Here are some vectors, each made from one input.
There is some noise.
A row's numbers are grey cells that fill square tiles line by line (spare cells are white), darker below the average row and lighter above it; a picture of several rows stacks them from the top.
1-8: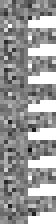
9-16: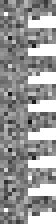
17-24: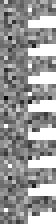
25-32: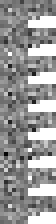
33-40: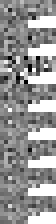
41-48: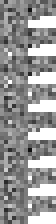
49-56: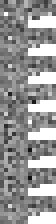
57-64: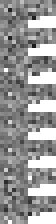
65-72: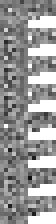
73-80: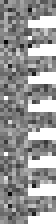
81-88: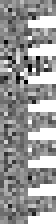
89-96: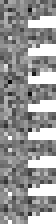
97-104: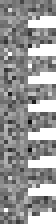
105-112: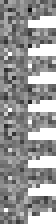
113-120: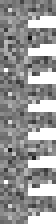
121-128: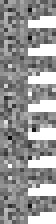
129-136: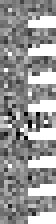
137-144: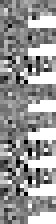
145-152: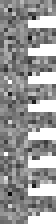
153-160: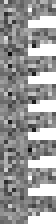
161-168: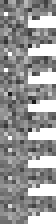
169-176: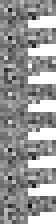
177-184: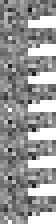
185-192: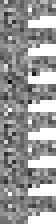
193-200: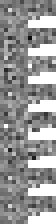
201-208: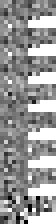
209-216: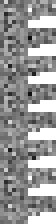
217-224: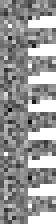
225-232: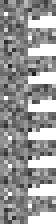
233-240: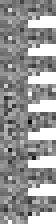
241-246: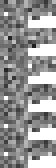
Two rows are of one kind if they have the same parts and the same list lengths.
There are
2 kinds of row.
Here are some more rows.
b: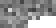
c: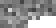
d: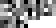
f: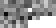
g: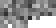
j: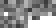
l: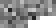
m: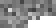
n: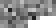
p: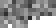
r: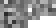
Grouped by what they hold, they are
b, c, f, g, j, l, m, n, p, r
d

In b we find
three true/false values.
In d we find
a fixed value.
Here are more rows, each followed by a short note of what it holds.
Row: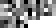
a fixed value
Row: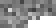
three true/false values
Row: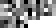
a fixed value
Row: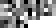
a fixed value
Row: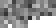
three true/false values
